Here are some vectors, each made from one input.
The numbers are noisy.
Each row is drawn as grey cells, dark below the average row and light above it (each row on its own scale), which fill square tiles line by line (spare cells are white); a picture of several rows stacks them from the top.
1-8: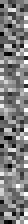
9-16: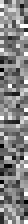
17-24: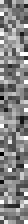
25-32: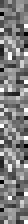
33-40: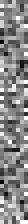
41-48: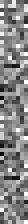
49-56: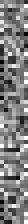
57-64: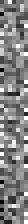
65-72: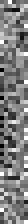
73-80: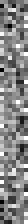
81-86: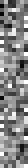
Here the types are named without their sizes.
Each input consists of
a point on a line.
